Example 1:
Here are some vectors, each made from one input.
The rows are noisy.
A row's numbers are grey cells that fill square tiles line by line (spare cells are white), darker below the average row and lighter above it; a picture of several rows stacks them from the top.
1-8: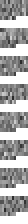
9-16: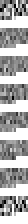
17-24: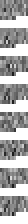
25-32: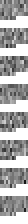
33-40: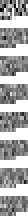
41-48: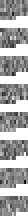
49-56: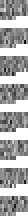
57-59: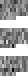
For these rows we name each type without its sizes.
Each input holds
either a fixed value, or three true/false values.
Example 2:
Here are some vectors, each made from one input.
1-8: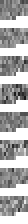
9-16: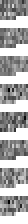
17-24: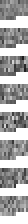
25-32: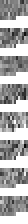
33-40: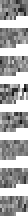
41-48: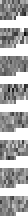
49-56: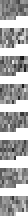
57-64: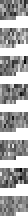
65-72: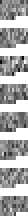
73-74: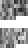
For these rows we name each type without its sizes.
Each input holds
a point on a line.
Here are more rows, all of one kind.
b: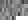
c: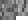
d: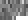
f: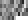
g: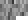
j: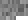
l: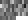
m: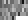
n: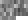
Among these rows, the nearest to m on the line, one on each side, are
b and c.
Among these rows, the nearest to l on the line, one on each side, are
c and f.
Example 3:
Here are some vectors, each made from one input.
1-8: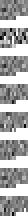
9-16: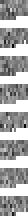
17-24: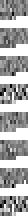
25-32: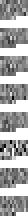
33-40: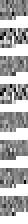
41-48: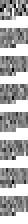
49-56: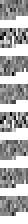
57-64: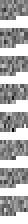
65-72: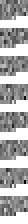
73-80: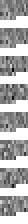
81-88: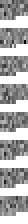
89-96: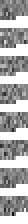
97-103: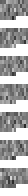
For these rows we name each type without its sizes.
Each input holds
either a fixed value, or four true/false values.
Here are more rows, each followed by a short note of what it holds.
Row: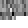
four true/false values
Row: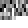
a fixed value
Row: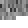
four true/false values
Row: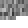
four true/false values
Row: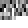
a fixed value
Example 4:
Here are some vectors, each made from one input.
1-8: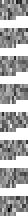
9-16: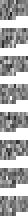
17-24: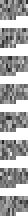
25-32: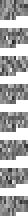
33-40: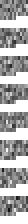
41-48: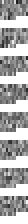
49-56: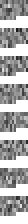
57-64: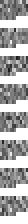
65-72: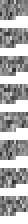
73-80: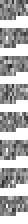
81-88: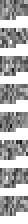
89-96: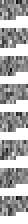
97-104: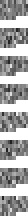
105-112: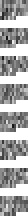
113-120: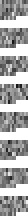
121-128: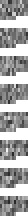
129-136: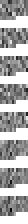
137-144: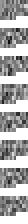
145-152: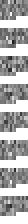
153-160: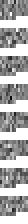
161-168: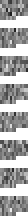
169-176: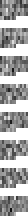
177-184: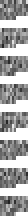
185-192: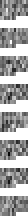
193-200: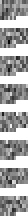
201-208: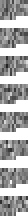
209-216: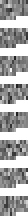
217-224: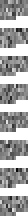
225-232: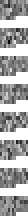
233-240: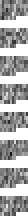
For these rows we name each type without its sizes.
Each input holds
four true/false values.
